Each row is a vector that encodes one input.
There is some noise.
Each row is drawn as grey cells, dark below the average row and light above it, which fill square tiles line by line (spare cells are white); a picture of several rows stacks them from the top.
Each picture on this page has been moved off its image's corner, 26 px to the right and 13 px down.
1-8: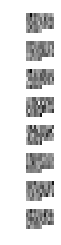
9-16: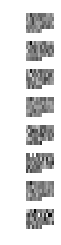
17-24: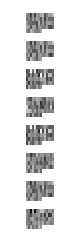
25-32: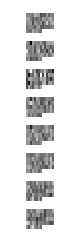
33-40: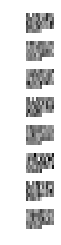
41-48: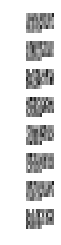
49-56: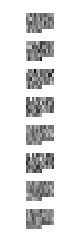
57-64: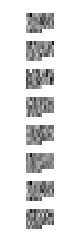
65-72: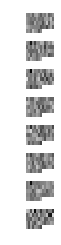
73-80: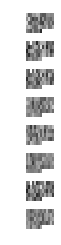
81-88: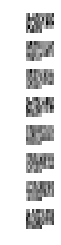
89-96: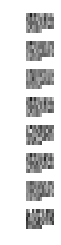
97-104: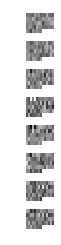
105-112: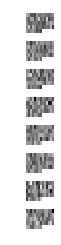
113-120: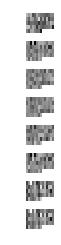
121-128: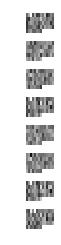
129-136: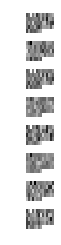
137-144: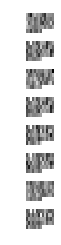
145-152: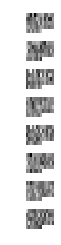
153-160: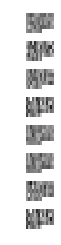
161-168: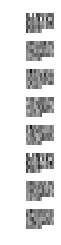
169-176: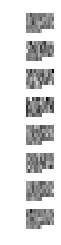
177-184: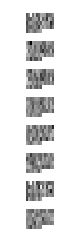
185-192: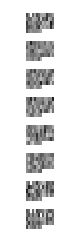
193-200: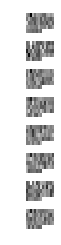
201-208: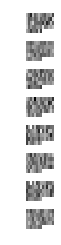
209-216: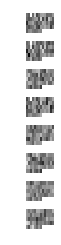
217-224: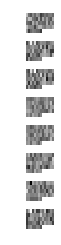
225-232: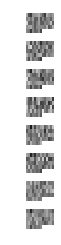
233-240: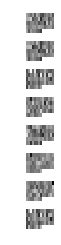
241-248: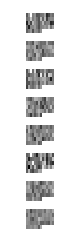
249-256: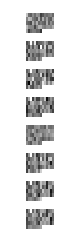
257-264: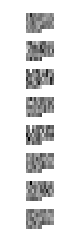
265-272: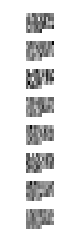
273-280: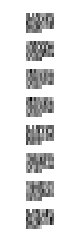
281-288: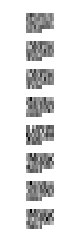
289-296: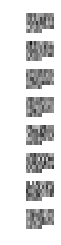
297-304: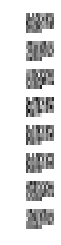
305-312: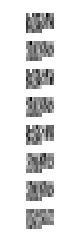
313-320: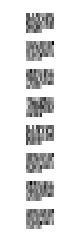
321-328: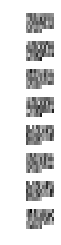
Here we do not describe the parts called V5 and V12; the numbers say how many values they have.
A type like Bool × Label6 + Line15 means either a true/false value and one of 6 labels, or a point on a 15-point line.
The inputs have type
Bool × (Circle8 × V12 + Line8) × V5.
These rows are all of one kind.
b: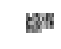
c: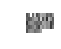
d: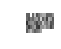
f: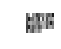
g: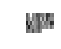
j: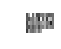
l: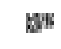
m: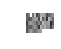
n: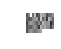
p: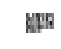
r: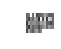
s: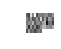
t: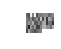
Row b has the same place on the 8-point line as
f, j, m and n.
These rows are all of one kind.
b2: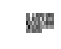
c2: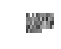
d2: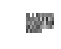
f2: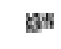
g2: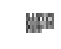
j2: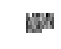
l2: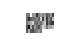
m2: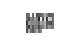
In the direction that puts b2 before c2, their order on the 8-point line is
b2, g2, m2, d2, l2, c2, j2, f2.
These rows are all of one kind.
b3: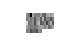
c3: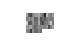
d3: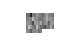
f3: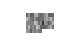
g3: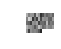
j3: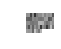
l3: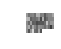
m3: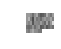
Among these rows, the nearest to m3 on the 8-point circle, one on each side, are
j3 and l3.
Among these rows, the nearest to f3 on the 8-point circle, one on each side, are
b3 and g3.
